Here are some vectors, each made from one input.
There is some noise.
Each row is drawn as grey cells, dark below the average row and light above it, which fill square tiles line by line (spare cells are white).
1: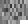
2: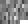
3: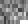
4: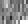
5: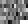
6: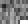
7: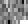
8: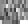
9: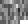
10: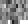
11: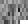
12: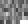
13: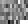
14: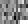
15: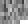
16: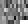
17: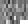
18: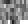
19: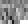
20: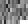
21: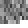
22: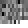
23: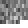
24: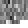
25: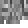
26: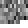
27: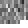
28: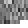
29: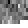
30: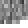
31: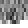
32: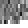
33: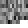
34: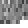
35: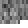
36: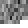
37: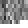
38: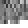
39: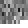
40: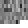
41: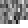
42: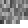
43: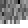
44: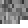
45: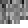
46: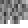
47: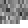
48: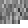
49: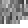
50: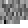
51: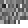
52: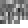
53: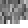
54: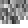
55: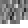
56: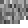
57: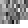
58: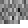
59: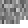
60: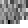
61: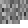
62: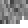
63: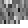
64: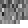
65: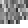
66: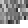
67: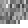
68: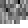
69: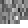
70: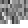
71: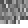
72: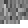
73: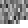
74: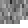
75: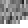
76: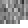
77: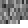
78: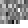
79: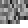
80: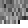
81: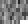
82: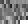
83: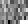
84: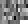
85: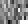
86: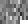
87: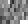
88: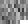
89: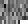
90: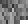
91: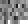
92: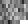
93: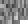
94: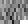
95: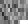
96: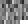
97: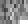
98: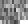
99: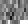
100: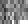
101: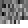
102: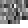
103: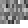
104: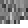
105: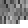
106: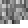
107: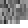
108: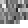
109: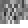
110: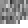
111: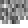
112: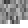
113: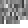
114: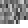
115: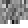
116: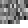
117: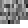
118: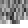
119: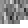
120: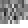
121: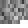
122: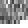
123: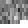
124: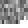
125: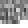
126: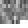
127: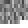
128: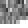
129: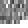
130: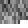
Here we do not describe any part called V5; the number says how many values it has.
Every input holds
a node of a 7-node tree and a value of V5, together with a list of up to two points on a 6-point line.
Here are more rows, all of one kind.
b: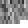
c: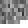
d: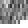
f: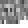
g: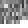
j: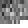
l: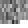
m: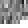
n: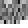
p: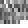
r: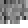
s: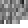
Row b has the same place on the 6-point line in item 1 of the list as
f, g and m.
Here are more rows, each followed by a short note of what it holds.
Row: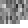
a node of a 7-node tree and a value of V5, together with a list of one item
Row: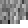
a node of a 7-node tree and a value of V5, together with a list of two items
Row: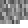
a node of a 7-node tree and a value of V5, together with a list of two items
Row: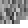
a node of a 7-node tree and a value of V5, together with a list of two items
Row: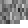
a node of a 7-node tree and a value of V5, together with a list of two items
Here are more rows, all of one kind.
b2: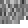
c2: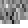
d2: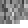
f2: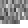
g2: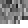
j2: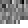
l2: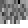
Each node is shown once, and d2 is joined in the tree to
f2 and j2.
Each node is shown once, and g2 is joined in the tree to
b2 and j2.
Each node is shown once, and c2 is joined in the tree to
j2 and l2.
